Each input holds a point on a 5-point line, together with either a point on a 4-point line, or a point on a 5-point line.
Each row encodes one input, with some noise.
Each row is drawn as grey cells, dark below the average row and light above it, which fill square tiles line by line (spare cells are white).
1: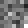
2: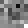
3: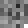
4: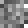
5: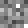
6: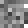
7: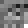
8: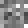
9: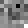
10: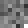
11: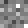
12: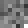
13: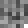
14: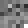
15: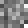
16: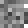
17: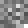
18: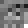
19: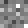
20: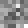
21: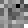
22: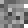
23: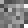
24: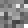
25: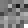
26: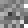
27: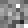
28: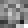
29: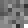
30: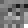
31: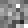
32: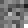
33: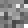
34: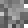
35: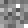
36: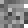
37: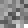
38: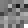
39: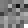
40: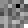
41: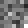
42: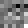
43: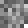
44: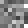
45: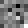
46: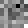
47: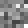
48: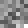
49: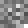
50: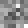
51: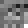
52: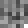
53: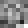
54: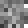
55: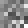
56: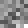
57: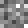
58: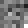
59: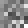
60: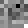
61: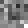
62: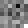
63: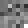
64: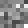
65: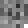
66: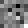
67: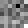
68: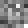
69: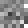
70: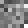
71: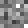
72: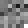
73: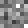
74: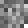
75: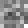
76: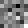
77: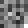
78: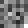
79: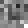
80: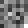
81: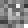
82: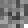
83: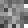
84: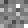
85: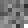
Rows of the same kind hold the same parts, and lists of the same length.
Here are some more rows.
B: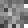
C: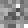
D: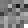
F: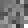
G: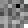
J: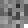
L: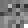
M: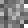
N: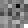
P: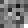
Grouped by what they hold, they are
B, C, M
D, F, G, J, L, N, P

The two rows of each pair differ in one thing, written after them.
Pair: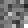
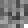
the place on the 5-point line
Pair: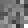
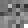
the place on the 4-point line
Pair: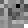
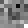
the place on the 4-point line
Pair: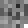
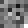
the place on the 5-point line
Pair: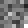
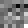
the place on the 4-point line
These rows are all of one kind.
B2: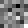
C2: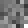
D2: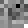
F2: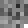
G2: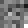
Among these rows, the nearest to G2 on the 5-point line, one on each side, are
B2 and C2.
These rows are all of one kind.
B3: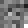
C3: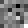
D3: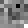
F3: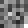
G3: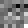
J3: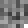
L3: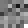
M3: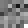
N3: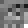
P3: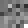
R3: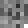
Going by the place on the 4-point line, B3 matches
D3 and R3.
